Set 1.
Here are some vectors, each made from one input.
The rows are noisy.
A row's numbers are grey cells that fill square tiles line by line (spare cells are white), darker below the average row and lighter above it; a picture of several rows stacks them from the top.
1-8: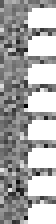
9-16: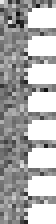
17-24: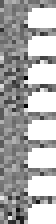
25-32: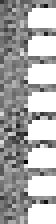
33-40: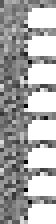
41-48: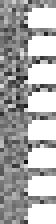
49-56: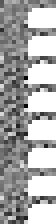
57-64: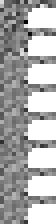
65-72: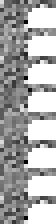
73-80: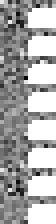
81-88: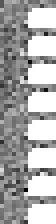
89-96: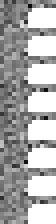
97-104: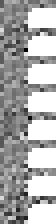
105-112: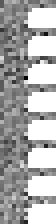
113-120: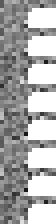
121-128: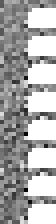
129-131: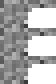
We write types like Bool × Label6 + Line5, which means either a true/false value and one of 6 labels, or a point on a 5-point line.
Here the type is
Line10.
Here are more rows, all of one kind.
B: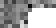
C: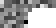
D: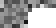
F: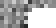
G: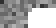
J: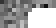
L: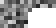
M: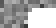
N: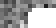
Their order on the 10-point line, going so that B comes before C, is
F, M, G, J, N, B, D, C, L.
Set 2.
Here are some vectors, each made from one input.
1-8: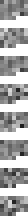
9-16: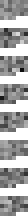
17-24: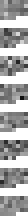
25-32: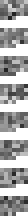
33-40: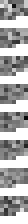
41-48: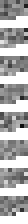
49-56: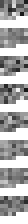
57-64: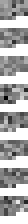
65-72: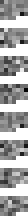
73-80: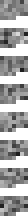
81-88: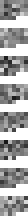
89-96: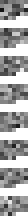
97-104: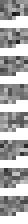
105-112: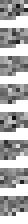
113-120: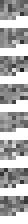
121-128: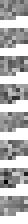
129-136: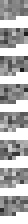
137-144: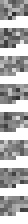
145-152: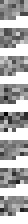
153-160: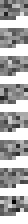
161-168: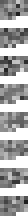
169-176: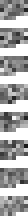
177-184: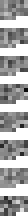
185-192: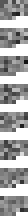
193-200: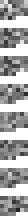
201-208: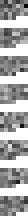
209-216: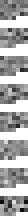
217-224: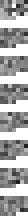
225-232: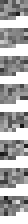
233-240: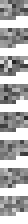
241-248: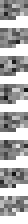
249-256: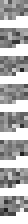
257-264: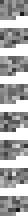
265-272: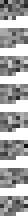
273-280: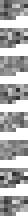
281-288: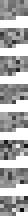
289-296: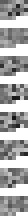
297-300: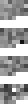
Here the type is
Line14.
